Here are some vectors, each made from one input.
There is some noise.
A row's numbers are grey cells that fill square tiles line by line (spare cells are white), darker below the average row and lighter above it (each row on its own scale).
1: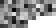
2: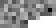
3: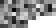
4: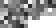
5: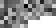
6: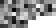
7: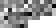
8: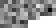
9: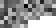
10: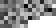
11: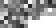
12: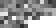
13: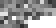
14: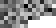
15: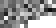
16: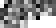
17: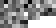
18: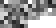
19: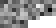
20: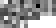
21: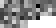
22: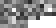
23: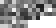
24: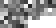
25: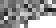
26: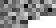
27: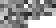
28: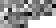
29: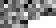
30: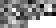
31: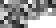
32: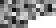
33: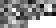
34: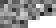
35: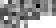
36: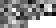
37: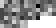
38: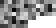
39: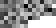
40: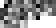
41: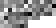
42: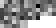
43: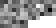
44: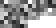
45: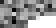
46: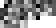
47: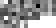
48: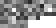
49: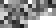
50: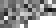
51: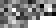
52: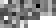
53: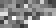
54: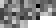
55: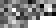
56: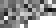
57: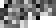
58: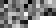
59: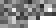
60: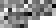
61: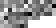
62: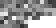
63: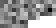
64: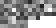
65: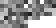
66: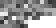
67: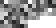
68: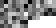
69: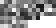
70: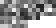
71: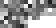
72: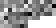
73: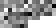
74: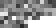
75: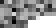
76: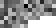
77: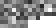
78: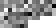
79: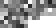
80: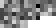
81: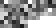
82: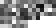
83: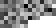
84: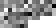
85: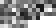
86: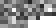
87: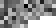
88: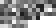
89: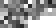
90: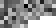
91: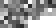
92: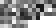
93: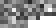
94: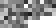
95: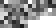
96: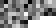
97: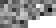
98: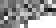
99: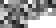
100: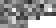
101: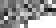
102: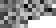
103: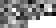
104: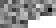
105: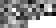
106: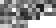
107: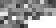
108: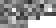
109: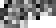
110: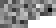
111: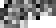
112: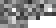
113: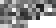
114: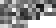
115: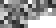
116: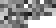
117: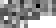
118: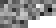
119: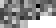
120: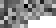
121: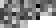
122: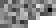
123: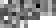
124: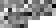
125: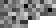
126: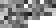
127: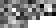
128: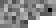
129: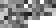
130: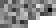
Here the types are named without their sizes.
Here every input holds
a node of a tree and a true/false value.
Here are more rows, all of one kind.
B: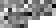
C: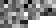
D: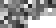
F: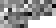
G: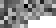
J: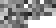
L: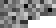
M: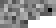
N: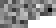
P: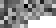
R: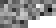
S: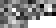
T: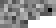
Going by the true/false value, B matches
D, F, J and S.
